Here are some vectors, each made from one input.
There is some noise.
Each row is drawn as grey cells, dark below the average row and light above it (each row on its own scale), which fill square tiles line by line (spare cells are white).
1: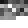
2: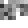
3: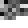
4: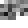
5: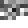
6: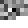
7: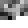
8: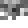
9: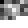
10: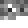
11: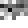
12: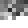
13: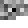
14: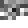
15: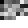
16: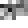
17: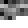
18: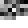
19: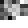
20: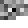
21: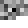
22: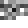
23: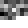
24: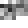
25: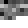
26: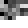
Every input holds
a point on a 6-point line.
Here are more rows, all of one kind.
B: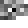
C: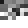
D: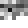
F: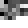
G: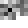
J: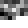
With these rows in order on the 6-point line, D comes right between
C and G.
